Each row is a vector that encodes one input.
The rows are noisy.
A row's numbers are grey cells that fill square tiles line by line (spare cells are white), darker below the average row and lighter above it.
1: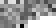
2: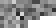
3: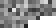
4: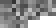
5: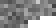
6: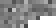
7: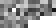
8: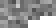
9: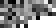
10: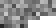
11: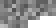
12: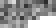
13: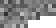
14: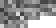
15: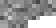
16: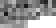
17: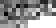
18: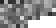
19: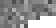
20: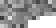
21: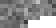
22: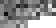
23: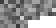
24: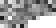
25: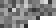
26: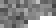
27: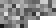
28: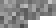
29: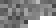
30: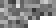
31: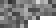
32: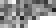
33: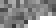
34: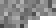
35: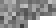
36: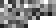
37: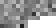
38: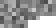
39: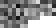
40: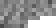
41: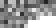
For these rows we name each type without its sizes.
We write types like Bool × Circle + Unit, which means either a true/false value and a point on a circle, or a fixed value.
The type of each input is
(Bool × Bool × Bool + Unit) × Label.
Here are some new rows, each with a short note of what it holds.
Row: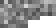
a label and three true/false values
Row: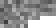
a label and three true/false values
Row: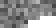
a label and three true/false values
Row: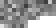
a label
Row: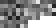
a label and three true/false values
